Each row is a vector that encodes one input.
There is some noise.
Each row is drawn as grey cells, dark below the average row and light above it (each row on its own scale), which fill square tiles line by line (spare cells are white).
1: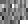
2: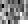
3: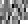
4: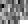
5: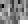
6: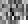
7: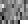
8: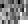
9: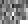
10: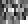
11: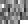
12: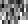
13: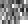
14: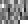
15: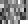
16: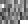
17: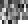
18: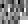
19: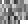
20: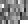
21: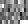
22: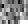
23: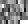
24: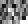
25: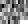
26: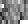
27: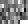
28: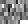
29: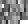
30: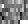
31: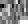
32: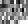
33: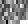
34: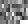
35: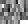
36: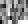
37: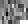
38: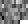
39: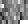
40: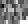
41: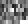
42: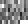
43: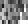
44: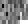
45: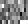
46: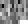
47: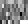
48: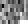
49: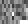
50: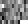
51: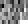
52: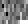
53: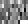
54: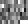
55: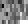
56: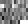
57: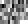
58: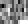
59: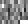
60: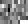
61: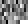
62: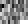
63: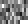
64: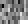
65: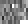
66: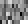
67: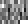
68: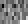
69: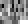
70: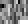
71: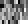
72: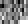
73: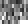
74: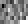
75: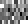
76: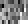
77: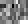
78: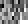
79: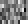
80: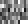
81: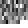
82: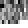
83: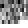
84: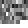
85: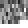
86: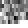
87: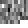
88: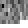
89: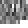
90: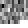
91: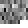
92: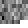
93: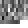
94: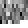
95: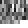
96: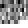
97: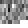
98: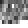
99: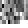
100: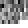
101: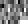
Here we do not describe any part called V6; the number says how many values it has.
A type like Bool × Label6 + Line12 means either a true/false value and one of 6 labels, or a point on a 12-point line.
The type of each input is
(Line5 + Tree7) × V6.
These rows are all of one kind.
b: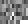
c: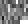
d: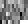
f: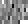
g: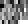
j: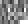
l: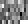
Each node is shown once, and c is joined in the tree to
g and l.
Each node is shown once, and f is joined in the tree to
b.
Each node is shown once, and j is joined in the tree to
d.
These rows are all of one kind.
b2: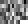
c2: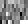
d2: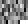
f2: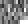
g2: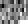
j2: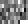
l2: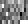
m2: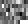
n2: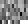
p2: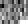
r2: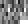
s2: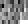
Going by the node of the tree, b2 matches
d2, n2 and s2.
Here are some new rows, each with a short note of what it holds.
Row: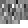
a point on a 5-point line and a value of V6
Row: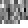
a point on a 5-point line and a value of V6
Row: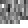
a point on a 5-point line and a value of V6
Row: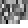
a node of a 7-node tree and a value of V6
